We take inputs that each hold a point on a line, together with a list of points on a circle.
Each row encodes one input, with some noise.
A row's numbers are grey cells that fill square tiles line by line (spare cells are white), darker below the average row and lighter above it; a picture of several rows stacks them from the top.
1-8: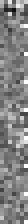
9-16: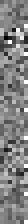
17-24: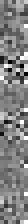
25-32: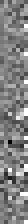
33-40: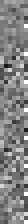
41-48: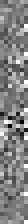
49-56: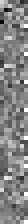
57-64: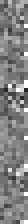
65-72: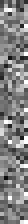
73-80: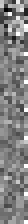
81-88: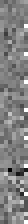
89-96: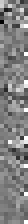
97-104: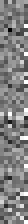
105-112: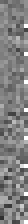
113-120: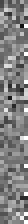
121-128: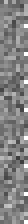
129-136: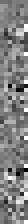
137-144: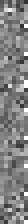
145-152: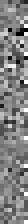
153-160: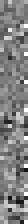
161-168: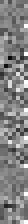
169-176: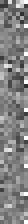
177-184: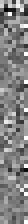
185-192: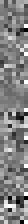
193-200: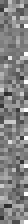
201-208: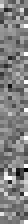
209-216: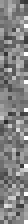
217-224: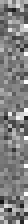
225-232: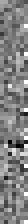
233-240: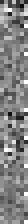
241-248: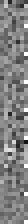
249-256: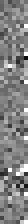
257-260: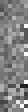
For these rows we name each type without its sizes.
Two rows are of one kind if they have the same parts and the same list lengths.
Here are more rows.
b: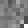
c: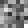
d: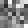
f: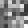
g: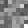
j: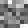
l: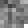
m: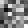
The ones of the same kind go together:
b, c
d, l
f, g
j, m

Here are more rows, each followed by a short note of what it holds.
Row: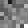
a point on a line, together with a list of two items
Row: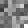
a point on a line, together with the empty list
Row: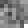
a point on a line, together with a list of three items
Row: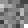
a point on a line, together with a list of one item
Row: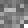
a point on a line, together with the empty list
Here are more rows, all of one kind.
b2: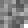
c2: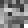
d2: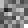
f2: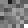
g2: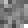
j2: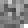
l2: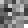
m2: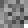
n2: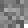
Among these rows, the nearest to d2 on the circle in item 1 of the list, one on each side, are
b2 and l2.
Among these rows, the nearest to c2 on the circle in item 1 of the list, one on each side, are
b2 and n2.
